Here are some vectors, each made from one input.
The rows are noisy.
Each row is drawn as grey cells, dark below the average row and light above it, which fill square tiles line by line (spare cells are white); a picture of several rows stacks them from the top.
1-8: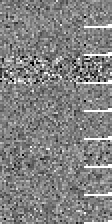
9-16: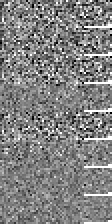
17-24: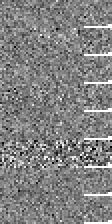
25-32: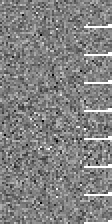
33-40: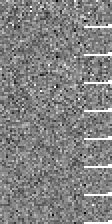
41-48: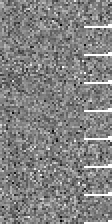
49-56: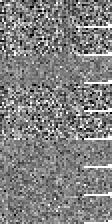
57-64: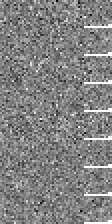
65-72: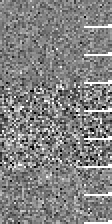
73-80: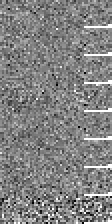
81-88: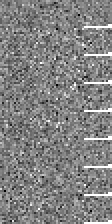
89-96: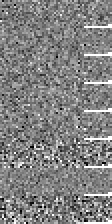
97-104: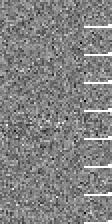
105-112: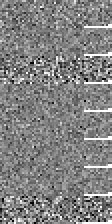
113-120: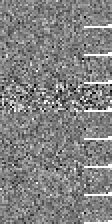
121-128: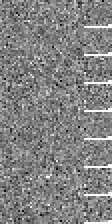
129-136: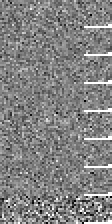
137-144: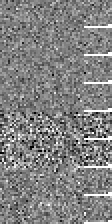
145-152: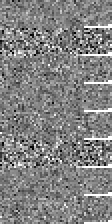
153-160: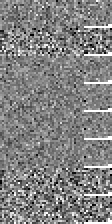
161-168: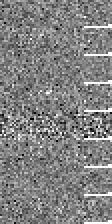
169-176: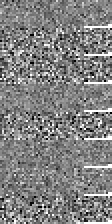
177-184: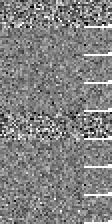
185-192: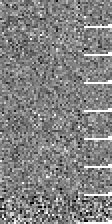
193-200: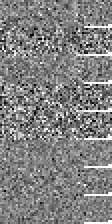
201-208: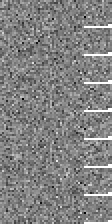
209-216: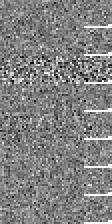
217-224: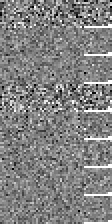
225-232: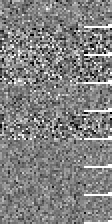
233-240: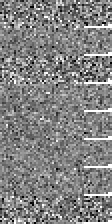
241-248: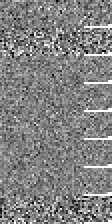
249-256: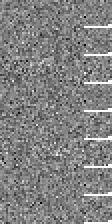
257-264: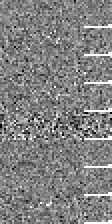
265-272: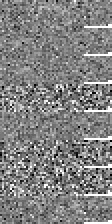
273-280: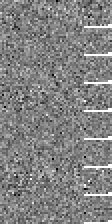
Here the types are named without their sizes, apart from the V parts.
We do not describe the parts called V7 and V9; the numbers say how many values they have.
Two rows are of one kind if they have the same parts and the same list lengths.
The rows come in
3 kinds.
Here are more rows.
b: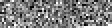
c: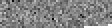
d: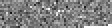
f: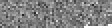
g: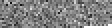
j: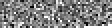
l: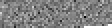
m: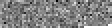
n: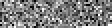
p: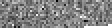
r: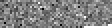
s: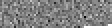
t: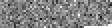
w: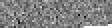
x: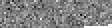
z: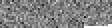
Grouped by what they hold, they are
b, j, n
c, f, l, s, w, x, z
d, g, m, p, r, t

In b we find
a value of V7.
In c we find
a point on a line, a true/false value and a value of V9.
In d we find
a point on a circle and a point on a line.
